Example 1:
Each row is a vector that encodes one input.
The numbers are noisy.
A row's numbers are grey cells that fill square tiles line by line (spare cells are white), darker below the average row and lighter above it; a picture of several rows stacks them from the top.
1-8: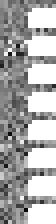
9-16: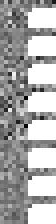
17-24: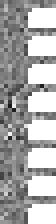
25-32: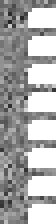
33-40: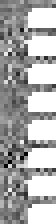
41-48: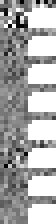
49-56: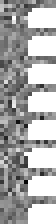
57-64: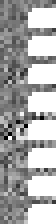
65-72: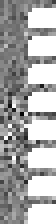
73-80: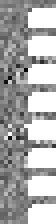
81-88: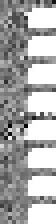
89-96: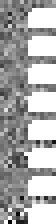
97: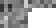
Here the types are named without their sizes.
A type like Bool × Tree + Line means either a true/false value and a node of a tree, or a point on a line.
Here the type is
List(Line).
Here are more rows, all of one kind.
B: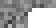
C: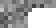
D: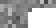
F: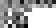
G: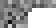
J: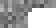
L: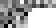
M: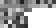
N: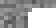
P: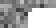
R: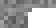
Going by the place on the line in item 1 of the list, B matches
F, G, J and N.
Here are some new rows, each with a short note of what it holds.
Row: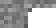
a list of three items
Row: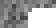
a list of one item
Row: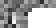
the empty list
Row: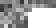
a list of two items
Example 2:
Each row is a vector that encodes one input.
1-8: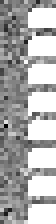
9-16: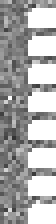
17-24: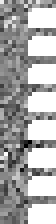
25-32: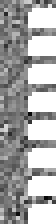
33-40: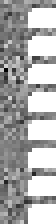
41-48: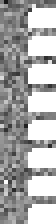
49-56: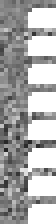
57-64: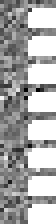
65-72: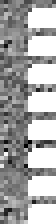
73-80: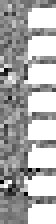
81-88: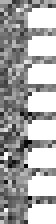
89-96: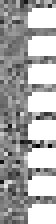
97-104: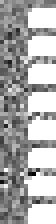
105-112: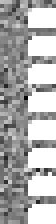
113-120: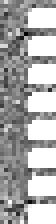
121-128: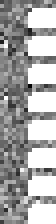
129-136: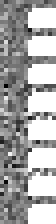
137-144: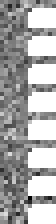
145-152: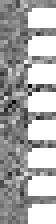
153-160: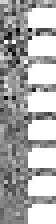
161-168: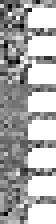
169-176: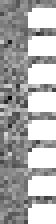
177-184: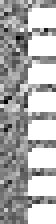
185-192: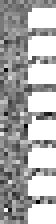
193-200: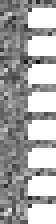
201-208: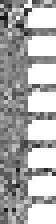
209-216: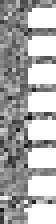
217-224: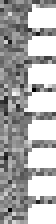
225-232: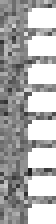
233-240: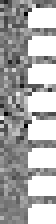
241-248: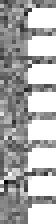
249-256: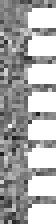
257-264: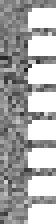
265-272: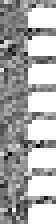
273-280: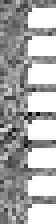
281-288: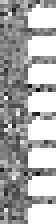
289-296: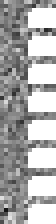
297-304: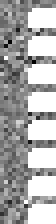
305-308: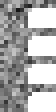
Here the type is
Bool × Bool × Bool × (Tree13 + Tree16).
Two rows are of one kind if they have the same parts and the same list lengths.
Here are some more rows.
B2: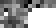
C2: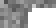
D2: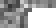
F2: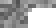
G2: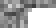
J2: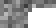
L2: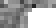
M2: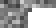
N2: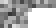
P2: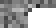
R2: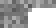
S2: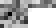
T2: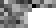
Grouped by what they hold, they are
B2, C2, F2, J2, L2, N2, P2, S2
D2, G2, M2, R2, T2

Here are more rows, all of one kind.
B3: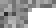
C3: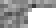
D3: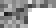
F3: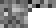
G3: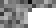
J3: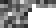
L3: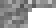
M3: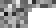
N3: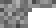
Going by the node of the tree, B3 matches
D3 and J3.
